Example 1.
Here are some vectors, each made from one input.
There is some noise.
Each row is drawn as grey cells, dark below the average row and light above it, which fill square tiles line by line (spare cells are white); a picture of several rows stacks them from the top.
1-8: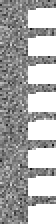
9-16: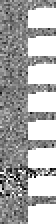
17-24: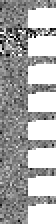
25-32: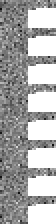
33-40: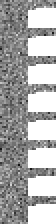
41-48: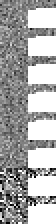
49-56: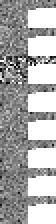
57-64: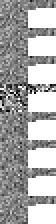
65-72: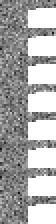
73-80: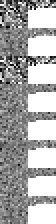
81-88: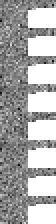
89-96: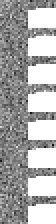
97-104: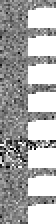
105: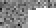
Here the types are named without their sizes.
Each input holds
either a point on a circle, or a fixed value.
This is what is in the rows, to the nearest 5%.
About 90% of them hold a point on a circle. The rest hold a fixed value.
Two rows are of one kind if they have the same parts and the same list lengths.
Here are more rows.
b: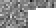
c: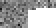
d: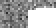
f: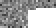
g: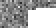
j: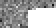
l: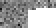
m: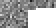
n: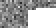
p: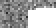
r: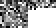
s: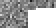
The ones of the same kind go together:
b, c, d, f, g, j, l, m, n, p, s
r

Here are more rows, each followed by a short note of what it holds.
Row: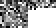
a fixed value
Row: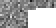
a point on a circle
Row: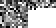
a fixed value
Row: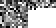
a fixed value
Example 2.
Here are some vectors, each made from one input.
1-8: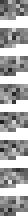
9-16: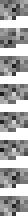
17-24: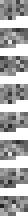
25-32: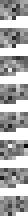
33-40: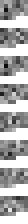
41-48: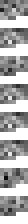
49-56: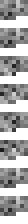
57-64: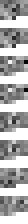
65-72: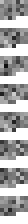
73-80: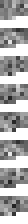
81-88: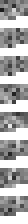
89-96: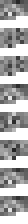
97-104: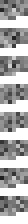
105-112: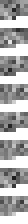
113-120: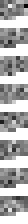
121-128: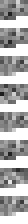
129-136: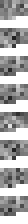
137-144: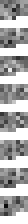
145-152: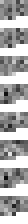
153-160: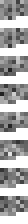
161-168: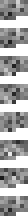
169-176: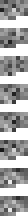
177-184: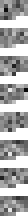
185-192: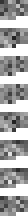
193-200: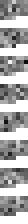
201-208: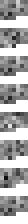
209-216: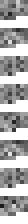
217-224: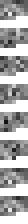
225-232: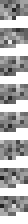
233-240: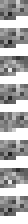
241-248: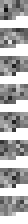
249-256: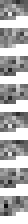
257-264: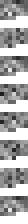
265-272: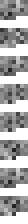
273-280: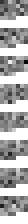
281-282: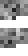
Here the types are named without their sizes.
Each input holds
a label.
